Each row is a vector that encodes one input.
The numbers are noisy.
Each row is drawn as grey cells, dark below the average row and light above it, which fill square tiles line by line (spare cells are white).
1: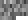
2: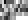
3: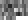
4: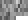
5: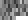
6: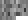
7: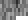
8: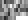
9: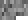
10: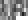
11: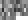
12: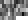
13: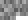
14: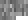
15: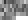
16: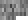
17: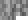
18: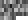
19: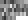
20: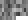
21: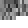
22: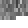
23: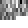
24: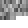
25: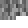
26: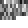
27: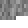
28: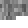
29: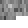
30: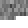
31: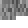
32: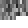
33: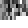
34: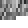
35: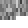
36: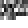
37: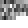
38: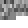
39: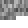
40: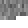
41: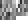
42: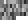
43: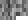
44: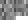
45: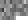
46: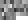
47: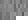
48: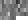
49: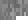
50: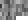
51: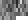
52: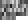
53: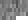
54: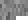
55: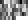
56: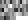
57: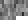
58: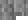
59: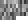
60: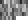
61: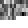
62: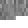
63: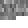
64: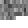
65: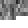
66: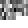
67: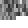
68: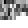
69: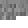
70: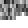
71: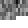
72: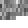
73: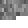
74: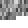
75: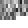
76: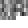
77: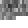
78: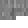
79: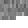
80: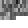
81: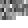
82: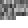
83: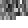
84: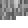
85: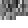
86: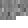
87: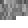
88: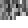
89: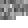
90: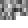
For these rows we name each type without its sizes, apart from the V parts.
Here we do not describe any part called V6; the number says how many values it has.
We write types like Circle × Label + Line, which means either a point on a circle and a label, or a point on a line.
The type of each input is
Bool × (Line + V6).
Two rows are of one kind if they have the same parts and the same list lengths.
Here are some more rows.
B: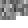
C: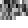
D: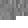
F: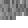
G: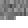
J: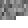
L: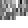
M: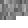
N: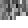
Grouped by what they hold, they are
B, C, G, J, L
D, F, M, N

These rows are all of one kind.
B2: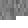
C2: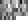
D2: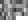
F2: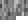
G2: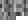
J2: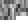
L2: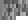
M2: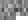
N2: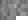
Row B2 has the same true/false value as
F2, G2 and M2.
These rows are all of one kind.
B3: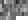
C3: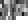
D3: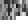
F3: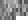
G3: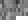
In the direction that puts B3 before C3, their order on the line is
B3, F3, G3, D3, C3.
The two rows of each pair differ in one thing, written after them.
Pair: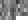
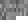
the true/false value
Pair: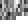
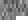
the place on the line
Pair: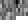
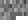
the true/false value
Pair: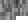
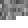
the place on the line
